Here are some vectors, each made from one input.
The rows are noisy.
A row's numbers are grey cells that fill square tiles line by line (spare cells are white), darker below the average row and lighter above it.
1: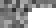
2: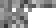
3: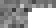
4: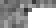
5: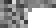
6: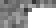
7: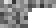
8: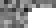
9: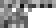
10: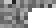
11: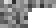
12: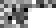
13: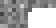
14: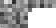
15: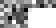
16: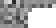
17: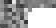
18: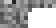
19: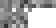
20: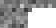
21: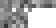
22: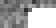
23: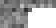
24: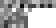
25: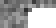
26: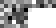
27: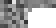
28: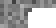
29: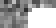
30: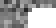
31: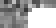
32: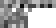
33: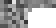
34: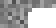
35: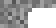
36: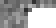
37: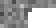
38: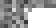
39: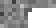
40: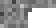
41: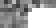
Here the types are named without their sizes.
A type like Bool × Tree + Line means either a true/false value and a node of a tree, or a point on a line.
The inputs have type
List(Line).
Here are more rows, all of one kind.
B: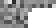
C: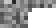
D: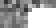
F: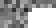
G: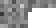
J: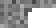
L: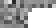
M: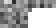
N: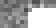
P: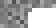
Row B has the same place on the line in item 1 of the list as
C, L and M.
